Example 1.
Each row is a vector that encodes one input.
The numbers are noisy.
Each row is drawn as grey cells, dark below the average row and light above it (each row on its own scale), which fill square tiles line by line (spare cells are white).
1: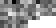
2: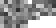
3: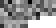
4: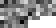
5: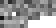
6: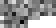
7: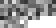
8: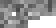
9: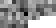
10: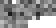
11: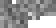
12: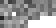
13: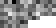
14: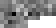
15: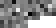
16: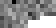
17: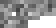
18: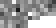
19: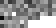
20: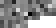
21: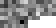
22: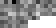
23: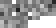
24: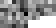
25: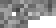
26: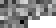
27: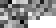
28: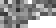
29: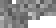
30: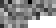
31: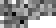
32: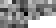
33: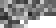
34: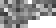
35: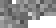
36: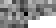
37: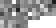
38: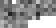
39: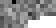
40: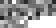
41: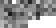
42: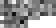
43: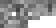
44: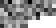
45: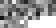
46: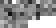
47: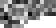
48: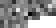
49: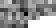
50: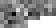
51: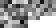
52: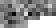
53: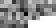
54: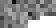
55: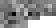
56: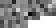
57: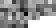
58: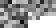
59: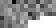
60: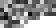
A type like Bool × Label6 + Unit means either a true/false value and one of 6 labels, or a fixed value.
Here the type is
Bool × Bool × Bool × Bool + Unit.
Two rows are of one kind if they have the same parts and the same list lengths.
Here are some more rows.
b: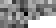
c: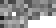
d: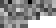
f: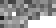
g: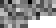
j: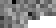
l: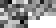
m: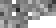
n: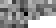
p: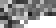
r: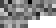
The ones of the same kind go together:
b, n
c, d, f, g, j, l, m, p, r

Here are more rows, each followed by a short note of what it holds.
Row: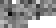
four true/false values
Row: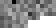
four true/false values
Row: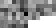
a fixed value
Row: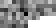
a fixed value
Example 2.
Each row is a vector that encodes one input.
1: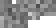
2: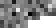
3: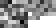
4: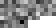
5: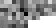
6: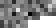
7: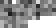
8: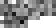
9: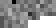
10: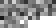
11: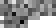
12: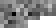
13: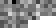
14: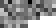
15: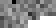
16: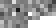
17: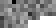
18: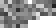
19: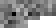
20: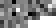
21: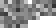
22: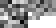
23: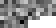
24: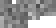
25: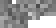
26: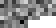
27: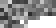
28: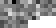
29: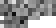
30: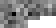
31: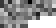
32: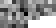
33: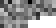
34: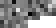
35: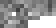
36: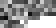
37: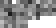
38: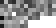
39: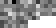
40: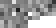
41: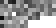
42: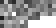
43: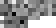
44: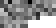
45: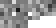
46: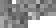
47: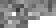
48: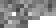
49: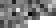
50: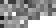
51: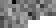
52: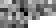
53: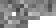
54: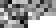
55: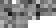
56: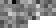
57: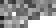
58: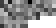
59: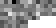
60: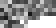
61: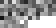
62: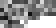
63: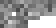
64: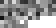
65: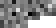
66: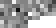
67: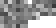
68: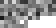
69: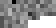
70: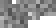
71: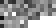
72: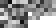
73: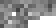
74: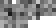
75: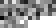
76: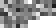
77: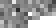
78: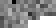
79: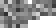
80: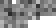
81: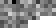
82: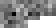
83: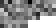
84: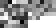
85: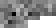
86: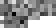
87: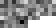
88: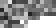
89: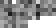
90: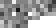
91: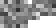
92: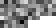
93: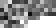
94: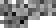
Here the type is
Bool × Bool × Bool × Bool + Unit.
